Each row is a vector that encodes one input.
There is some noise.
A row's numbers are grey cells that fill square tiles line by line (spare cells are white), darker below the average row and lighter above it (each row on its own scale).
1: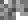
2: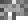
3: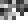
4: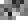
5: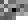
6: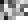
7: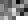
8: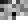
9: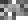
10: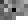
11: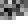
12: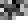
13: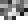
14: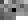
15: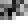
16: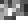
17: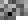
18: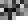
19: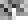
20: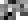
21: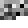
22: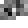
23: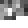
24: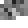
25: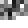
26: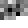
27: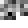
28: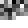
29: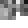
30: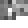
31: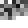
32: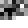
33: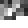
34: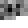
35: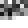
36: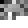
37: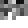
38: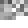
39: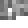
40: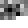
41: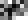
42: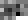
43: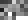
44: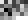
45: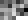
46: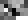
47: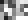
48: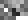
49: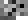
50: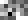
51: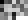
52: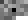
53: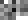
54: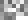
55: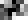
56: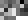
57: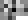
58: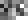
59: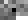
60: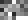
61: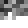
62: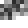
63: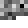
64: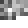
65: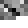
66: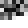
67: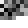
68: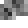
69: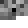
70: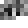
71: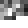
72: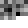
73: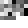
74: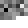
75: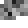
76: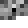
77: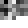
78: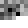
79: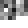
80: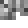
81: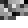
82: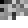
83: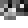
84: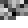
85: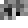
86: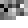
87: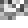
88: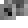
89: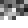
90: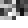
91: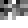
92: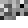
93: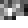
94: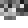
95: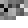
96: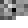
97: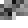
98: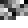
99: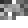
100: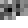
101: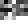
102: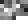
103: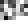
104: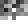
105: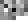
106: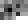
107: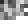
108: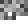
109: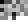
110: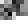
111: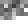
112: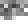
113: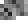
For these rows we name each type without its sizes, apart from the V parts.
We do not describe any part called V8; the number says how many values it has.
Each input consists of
a true/false value, together with either a point on each of two lines, or a value of V8.
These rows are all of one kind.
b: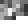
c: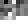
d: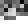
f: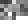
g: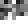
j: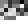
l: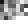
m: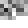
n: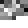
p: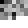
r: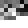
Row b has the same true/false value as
f, l, n and p.
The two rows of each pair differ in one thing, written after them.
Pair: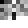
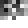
the true/false value
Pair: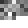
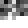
the true/false value
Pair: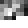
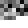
the true/false value
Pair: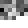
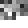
the true/false value
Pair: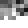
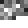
the true/false value
